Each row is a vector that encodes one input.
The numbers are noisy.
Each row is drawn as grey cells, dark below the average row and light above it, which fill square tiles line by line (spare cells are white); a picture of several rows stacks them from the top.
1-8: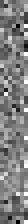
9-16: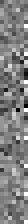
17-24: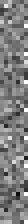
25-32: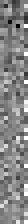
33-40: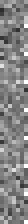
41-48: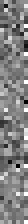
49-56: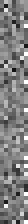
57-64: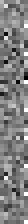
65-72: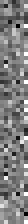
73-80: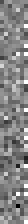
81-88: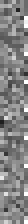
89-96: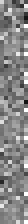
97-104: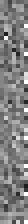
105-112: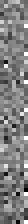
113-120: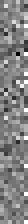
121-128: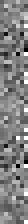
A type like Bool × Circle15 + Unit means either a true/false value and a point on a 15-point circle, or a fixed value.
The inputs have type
(Line3 × Line7 + Unit) × Line7 + Line8.
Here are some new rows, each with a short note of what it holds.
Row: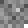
a point on a 7-point line
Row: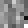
a point on a 3-point line and a point on each of two 7-point lines
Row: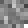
a point on a 7-point line
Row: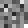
a point on an 8-point line
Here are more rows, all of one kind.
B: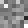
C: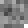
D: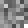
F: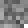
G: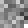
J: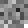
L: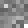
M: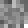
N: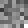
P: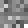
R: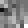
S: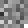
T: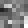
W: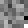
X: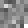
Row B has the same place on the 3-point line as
C, D, G and W.
